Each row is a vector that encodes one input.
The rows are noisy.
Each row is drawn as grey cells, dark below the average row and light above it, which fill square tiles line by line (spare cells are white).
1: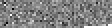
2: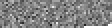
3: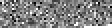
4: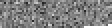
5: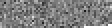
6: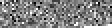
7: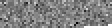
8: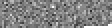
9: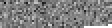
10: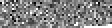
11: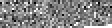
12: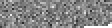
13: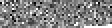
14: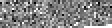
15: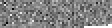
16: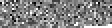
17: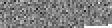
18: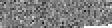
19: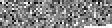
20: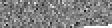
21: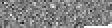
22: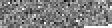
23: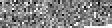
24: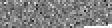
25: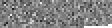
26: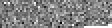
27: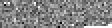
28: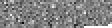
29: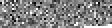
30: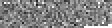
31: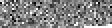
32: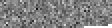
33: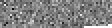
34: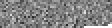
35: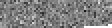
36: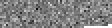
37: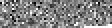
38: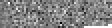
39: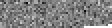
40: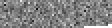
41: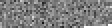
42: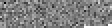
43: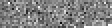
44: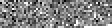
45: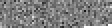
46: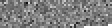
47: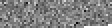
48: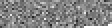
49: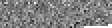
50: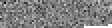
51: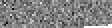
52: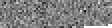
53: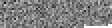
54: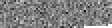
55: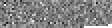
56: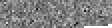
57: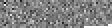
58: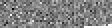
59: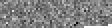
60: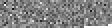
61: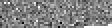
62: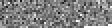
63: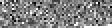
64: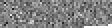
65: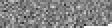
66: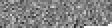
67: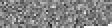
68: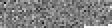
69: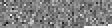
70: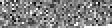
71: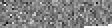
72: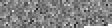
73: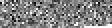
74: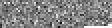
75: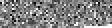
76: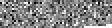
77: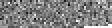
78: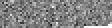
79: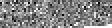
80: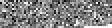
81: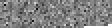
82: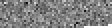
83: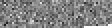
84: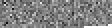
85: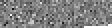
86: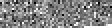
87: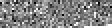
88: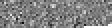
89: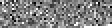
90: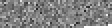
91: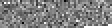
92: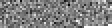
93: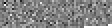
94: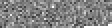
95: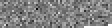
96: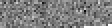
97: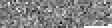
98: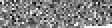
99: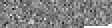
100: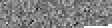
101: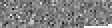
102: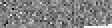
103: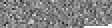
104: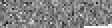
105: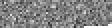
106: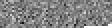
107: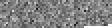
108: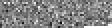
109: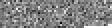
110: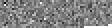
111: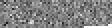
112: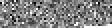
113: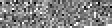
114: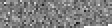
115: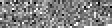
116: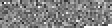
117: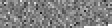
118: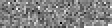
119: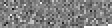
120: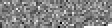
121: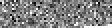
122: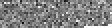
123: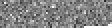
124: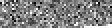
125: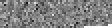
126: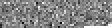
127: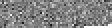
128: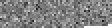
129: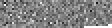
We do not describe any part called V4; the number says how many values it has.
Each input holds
a value of V4, together with a list of up to two items, each one of 5 labels and a point on a 5-point line.
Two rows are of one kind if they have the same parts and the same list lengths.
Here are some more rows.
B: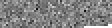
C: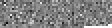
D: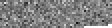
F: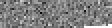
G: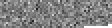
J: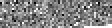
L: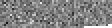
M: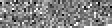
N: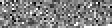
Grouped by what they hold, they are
B, D, G
C, F, L
J, M, N

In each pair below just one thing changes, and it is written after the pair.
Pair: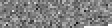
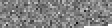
the place on the 5-point line in item 2 of the list
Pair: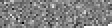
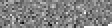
the place on the 5-point line in item 1 of the list
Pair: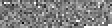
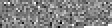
the value of V4
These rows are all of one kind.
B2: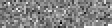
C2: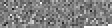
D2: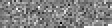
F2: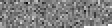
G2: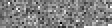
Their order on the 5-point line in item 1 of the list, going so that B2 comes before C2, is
B2, D2, C2, G2, F2.
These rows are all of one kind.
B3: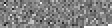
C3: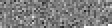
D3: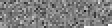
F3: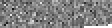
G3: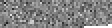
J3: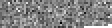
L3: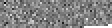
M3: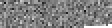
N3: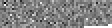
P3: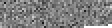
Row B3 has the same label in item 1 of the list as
C3 and P3.
